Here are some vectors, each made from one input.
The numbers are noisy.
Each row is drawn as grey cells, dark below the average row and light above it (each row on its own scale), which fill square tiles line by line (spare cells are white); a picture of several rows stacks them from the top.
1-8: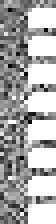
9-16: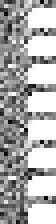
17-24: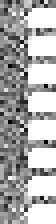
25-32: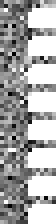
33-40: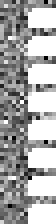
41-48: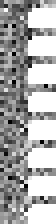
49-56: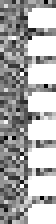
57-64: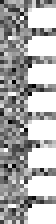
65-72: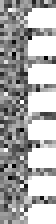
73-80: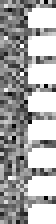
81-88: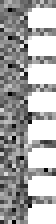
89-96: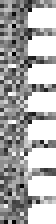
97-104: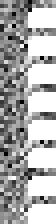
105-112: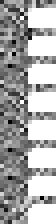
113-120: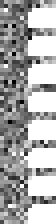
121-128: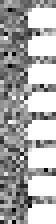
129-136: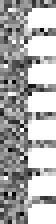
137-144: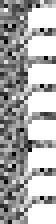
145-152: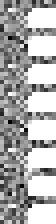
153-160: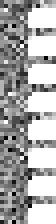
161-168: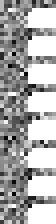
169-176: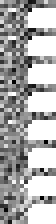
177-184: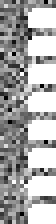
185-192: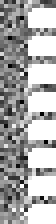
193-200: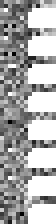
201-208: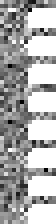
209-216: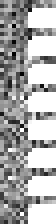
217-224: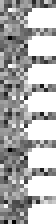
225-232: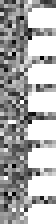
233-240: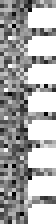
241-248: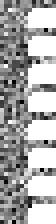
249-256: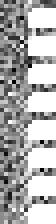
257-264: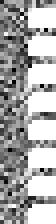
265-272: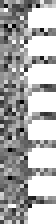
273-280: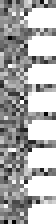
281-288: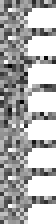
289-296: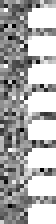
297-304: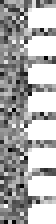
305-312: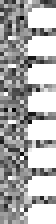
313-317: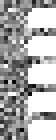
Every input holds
a point on a 13-point circle.
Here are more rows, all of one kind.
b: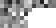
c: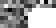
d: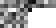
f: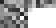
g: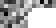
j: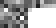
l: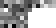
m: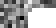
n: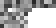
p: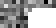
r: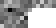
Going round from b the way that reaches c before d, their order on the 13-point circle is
b, g, m, p, c, r, f, j, l, d, n.
